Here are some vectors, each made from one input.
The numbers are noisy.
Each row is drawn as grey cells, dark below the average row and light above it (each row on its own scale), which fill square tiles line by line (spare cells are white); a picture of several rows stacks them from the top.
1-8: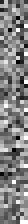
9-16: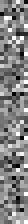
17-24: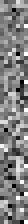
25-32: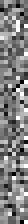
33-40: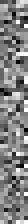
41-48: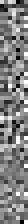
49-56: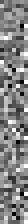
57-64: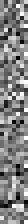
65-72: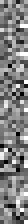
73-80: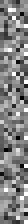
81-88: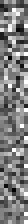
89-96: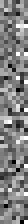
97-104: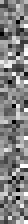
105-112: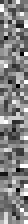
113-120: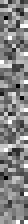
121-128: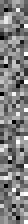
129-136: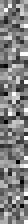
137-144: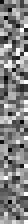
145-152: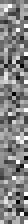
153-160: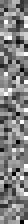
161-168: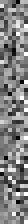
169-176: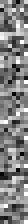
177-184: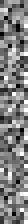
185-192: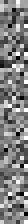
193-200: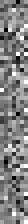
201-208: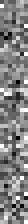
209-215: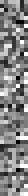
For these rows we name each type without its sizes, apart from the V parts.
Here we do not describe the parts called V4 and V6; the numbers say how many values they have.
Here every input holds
either a label and a value of V4, or a true/false value and a value of V6.
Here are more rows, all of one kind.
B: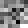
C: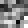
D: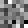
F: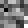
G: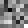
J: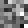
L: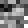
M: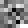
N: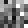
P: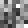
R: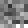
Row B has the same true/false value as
C and G.
